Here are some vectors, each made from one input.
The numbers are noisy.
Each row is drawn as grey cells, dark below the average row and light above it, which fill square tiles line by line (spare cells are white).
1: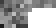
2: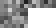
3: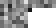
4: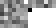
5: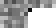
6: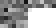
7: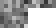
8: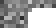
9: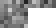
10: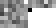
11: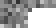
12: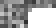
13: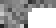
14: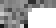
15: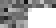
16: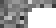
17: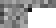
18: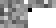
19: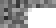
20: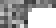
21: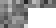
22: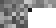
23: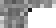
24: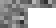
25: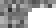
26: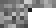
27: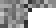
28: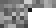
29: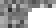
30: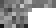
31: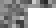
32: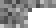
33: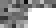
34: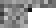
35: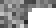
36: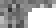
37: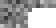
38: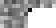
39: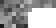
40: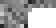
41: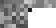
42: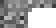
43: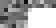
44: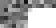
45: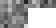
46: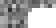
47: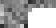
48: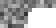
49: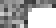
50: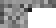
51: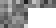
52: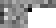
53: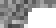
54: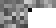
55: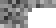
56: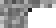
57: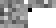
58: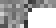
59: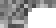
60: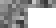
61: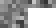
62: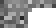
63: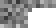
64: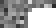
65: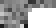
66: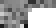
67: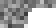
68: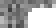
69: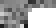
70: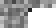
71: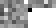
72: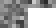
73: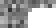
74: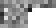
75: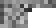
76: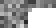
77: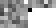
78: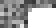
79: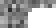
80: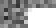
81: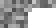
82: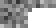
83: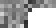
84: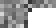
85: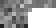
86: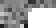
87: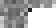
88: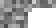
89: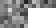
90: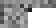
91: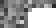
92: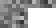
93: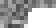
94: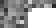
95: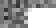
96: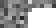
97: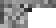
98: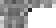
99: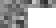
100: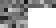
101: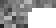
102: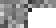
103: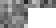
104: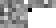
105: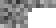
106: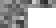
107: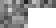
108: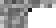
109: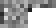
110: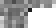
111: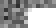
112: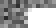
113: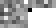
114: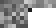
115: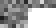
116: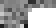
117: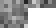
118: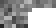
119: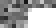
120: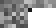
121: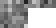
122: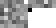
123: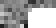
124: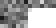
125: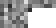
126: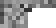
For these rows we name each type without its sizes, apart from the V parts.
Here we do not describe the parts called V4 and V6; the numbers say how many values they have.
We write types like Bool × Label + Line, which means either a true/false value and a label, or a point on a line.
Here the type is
(Bool × V4 + Line) × V6.
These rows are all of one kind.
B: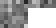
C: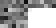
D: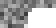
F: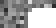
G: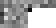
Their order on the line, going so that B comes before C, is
D, G, B, F, C.
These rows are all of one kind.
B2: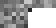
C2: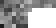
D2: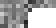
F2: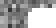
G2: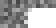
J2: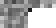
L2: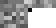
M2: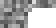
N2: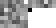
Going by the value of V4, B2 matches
D2, F2 and J2.
